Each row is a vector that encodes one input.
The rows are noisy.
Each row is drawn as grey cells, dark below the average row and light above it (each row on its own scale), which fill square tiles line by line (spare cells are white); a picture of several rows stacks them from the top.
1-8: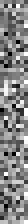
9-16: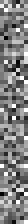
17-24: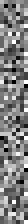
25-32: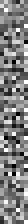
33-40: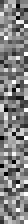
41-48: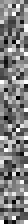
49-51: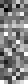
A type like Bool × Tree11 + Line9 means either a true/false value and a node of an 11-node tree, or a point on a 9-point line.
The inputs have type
Bool × Tree7.
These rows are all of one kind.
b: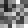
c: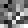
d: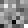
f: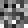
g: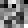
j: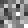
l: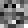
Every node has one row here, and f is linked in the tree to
g and l.
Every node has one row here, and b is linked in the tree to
c and l.
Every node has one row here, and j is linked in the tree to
d and l.
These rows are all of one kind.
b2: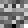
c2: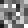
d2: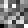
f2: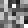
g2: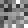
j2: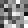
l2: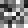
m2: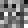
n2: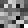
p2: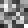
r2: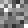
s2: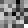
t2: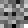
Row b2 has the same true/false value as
l2, m2, r2 and t2.
